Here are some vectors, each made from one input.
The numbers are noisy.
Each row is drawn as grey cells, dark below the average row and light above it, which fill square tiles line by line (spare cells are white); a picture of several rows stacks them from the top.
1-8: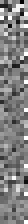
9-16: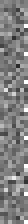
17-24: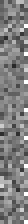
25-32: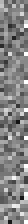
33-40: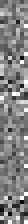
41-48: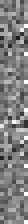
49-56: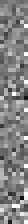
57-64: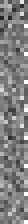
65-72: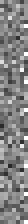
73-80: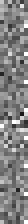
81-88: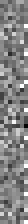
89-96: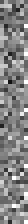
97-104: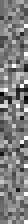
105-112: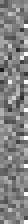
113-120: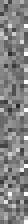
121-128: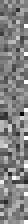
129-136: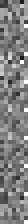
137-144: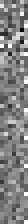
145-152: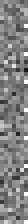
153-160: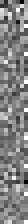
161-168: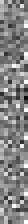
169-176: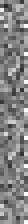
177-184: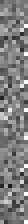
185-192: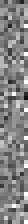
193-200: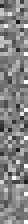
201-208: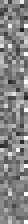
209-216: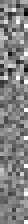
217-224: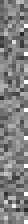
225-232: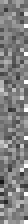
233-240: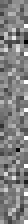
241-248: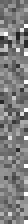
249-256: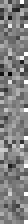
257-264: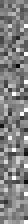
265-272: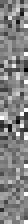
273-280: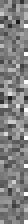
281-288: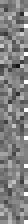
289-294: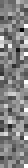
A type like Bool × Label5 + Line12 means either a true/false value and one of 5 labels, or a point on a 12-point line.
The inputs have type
Bool × Circle8 × (Circle10 + Line4) + Line10.
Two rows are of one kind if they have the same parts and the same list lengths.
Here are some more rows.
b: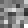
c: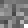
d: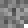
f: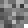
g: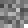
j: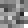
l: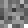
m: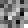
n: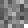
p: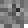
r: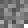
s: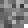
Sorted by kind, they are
b
c, d, p, r
f, g, j, l, m, n, s

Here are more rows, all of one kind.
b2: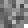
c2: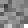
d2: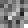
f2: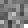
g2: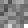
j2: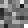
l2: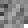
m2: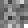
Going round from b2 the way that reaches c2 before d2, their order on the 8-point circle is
b2, m2, g2, c2, l2, f2, d2, j2.
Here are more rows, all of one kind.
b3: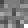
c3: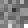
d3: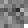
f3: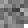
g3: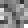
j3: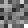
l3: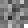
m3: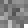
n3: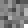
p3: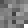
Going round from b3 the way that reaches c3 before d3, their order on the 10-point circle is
b3, g3, l3, n3, c3, j3, f3, d3, m3, p3.
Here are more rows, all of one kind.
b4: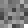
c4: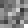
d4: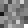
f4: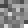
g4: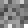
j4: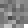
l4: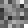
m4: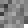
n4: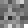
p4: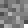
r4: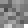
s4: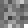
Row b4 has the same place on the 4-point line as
f4, j4 and p4.
